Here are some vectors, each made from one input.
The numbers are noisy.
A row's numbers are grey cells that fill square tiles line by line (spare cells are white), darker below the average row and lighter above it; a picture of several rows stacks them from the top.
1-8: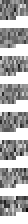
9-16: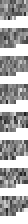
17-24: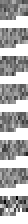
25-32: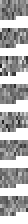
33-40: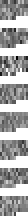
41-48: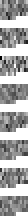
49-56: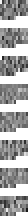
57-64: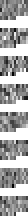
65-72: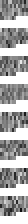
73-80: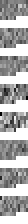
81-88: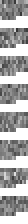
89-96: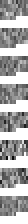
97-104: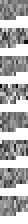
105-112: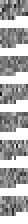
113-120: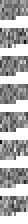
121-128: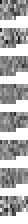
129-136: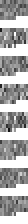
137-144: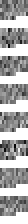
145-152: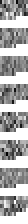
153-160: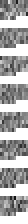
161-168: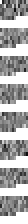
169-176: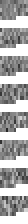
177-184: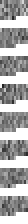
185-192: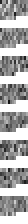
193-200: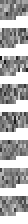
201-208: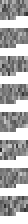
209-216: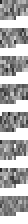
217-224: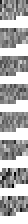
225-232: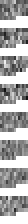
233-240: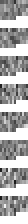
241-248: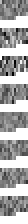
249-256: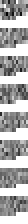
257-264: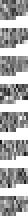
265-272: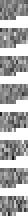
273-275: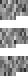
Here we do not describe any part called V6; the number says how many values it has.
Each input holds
either a point on a 9-point line, or a true/false value and a value of V6.
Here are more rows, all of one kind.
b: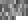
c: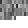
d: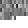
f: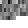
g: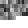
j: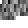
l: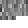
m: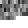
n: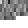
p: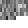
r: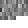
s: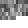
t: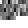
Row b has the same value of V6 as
f, j, l and m.
